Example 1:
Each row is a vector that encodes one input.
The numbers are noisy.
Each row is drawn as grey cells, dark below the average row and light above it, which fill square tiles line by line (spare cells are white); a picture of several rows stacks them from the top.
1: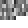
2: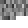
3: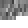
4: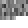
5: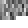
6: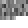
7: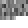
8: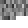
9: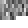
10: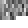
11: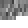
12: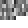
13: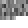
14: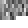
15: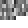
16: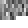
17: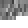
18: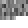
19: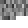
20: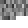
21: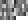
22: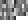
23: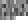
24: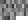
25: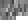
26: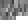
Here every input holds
a point on a 5-point line.
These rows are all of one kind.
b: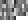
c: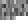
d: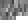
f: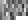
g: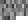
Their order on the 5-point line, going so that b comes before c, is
b, g, d, c, f.
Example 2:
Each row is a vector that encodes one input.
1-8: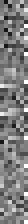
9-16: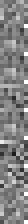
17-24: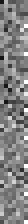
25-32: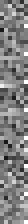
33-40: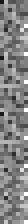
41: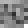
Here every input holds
a node of an 8-node tree.
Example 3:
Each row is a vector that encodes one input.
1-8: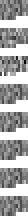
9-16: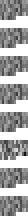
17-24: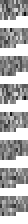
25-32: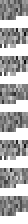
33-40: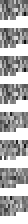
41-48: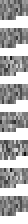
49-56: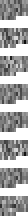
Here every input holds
a point on a 5-point line.
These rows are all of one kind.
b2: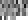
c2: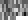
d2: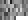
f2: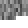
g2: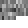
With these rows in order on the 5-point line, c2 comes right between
b2 and d2.
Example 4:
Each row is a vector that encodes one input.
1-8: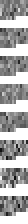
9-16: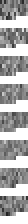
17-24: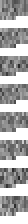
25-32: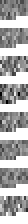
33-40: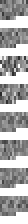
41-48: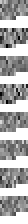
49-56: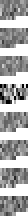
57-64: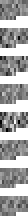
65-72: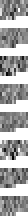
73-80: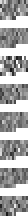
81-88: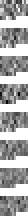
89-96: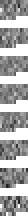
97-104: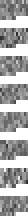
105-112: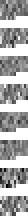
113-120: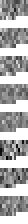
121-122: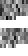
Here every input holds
a point on an 11-point circle.
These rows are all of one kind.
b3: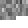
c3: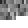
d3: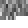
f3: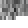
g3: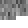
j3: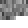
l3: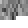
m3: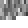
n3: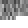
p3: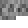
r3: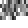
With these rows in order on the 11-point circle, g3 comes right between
b3 and c3.
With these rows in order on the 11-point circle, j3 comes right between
d3 and n3.
